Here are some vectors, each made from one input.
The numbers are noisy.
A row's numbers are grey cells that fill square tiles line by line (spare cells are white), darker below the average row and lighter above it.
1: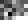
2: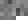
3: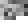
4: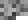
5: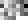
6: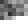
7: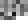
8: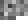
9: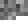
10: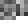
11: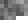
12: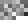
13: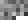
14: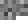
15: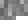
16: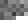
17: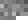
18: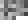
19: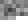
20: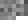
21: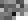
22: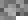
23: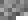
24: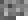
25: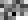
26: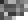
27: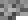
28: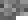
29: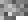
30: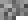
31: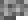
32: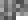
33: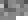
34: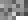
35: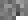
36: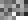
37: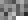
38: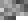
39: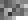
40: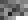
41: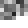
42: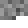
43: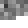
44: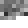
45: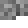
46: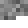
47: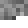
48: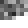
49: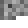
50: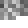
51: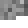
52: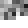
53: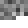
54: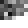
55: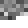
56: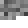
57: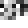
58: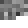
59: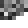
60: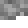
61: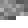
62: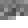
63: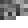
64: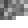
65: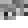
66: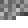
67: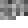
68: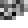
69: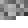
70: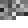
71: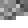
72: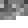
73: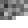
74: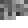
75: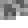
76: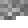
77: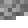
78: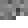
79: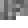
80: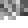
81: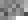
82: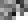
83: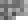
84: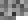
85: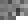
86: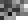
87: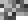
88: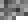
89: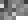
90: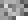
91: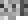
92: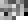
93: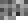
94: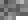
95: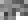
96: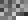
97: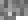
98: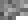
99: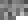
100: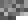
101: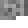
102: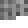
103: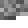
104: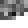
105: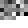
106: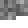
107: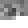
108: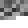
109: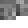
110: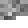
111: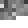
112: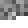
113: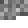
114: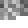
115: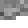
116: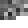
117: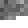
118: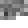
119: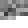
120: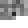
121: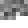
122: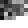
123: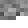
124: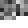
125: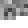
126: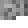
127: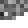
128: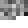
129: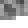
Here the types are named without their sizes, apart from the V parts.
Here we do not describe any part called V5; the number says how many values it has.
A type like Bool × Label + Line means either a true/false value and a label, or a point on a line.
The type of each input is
(Bool × Bool × Bool × Bool + Label) × V5 + Line.
